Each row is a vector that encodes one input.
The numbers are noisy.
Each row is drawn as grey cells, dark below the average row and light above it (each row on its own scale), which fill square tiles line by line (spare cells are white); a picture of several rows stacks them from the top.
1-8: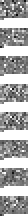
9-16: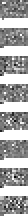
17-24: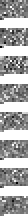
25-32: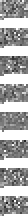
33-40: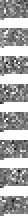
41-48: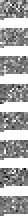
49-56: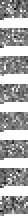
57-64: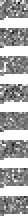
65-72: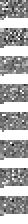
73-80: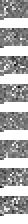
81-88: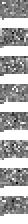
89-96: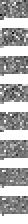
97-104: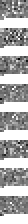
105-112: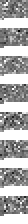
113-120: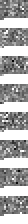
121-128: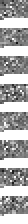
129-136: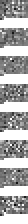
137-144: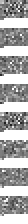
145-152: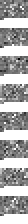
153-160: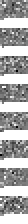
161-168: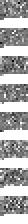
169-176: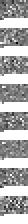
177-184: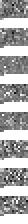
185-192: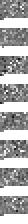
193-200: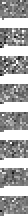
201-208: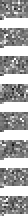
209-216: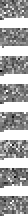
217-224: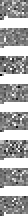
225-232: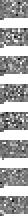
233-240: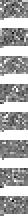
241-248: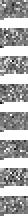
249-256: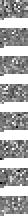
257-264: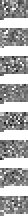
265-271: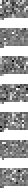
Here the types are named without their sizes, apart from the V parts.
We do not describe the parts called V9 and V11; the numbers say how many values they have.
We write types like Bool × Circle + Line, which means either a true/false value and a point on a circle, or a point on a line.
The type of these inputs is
Line × Line × Line × V11 + V9.
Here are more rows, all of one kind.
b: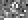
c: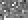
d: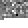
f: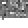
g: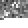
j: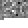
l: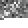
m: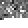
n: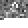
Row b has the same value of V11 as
g, l and n.
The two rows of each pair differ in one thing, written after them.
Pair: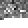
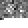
the place on one of the three lines
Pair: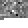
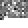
the value of V11
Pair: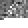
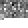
the value of V11
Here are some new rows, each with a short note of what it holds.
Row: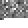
a point on each of three lines and a value of V11
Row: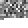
a value of V9
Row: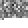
a value of V9
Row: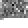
a value of V9
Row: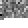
a value of V9
